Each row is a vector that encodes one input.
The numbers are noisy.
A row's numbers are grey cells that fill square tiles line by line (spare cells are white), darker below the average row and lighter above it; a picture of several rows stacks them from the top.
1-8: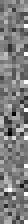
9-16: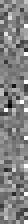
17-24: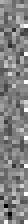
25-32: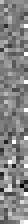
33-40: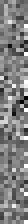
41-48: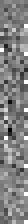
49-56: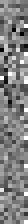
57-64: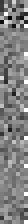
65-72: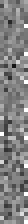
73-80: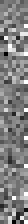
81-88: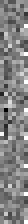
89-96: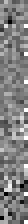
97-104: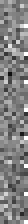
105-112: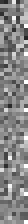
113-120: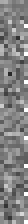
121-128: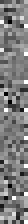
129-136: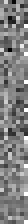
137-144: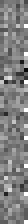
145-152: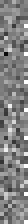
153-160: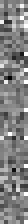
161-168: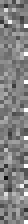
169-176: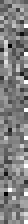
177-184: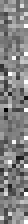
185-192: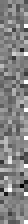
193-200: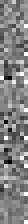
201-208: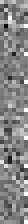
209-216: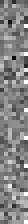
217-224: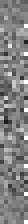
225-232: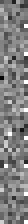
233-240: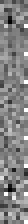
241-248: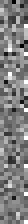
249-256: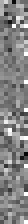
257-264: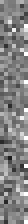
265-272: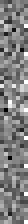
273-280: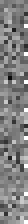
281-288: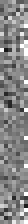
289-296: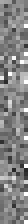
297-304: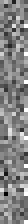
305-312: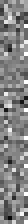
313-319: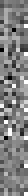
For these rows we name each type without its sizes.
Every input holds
two labels, together with either a fixed value, or three true/false values.
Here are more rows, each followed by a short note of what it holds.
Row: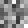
two labels
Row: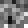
two labels and three true/false values
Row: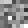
two labels and three true/false values
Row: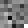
two labels and three true/false values
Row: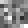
two labels
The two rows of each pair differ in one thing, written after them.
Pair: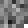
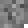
one of the three true/false values
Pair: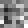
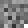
one of the two labels
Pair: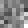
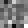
one of the three true/false values
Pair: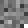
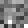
one of the three true/false values
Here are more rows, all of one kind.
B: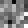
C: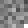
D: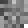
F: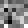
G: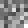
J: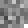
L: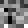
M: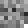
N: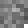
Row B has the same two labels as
F and M.
